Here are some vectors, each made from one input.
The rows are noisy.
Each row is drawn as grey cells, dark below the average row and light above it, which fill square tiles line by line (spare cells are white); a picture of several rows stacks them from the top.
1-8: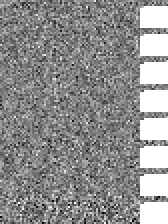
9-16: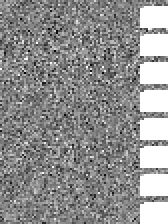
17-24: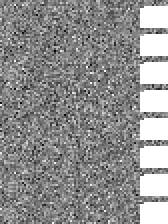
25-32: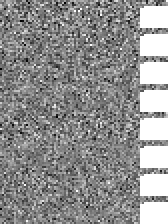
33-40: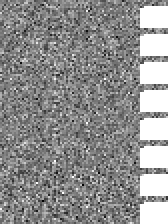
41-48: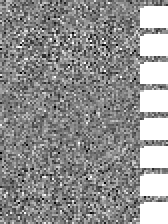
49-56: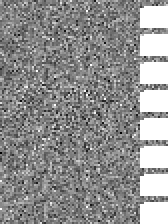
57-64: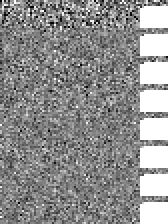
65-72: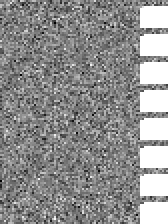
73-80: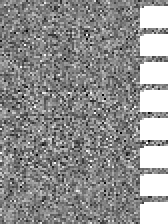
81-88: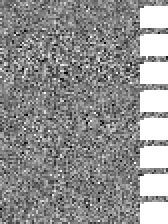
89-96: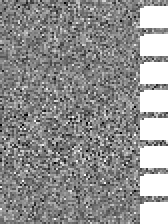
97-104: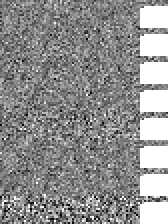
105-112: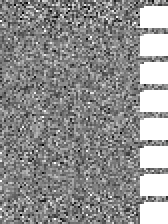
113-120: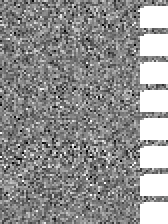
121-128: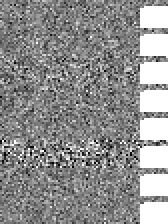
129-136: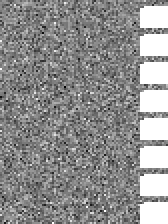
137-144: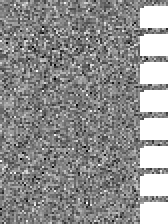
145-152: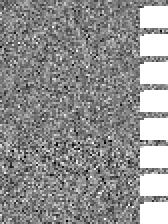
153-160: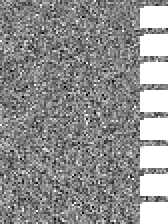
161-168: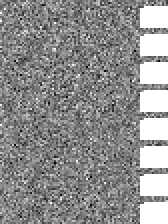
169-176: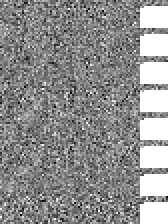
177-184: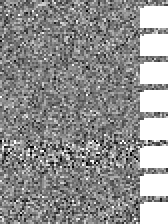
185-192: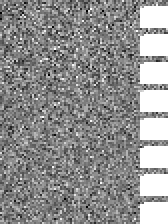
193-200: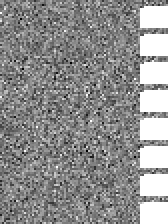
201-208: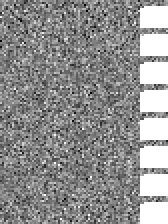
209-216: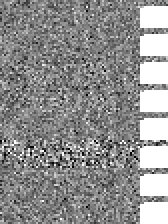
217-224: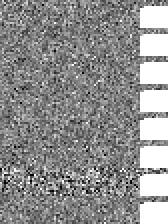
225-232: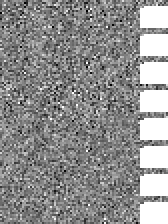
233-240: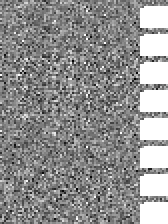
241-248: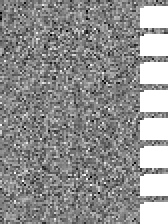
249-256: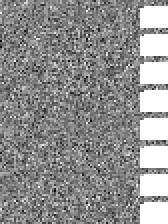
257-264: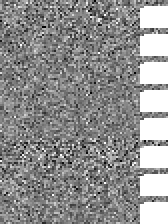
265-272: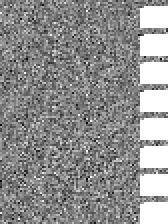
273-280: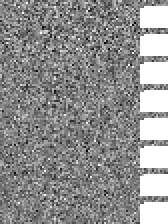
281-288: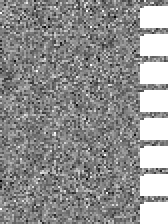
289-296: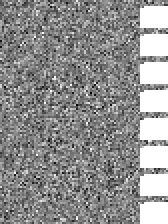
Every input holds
a list of up to two points on a 17-point line.
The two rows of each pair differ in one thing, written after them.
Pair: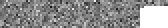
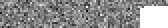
the place on the 17-point line in item 1 of the list
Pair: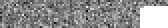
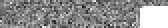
the place on the 17-point line in item 1 of the list
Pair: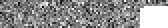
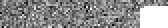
the place on the 17-point line in item 2 of the list
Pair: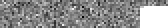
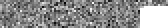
the place on the 17-point line in item 1 of the list
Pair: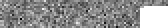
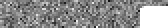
the place on the 17-point line in item 2 of the list
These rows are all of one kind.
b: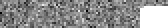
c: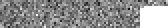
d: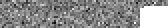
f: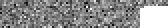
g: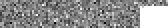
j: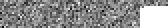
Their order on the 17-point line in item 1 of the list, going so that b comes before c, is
j, b, f, g, c, d.
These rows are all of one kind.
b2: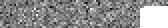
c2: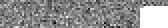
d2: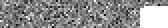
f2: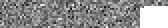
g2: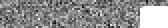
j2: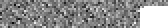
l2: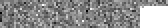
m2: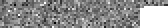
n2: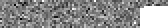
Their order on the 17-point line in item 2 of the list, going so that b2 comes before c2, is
n2, f2, m2, d2, b2, j2, l2, g2, c2.
